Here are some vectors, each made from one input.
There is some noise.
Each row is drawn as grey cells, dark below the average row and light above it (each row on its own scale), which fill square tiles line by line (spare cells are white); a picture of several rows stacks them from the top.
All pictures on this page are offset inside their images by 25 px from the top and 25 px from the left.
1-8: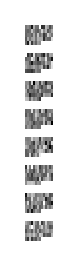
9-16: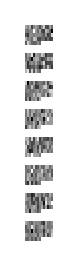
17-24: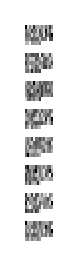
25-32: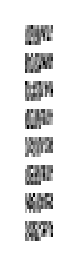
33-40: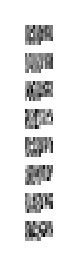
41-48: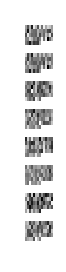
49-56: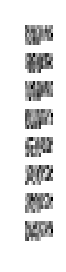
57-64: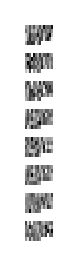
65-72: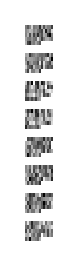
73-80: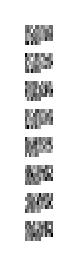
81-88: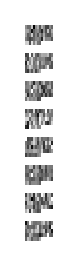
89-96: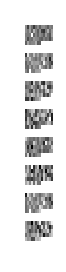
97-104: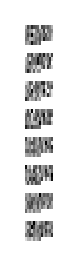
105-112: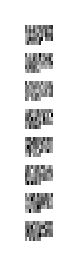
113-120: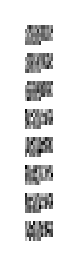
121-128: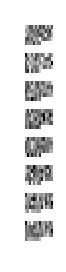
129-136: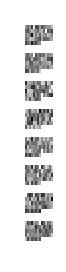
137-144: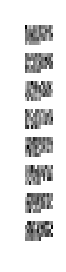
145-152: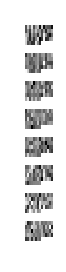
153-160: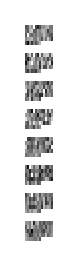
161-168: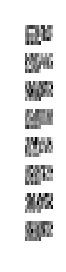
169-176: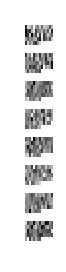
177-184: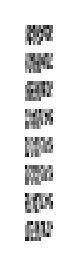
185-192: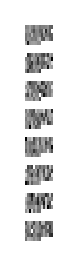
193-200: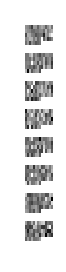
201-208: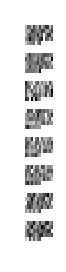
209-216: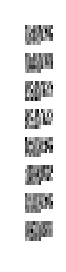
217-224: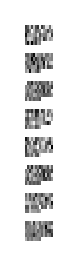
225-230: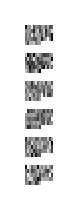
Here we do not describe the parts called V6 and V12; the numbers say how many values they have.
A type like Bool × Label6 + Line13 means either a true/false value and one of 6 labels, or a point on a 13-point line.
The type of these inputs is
(Bool × Bool × Bool × Bool + V6) × V12 + Label7.
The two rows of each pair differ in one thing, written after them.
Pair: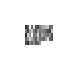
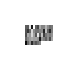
the value of V12
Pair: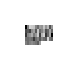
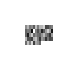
the value of V12
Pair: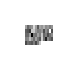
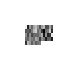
the value of V6
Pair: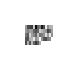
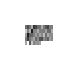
the value of V12
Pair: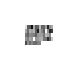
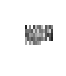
the value of V6
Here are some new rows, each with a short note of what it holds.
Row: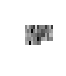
one of 7 labels
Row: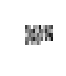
four true/false values and a value of V12
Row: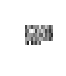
four true/false values and a value of V12
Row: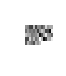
four true/false values and a value of V12
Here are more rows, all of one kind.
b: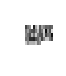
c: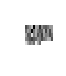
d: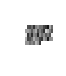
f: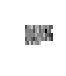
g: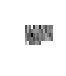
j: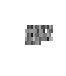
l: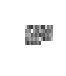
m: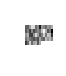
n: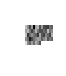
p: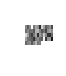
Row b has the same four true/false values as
f and n.
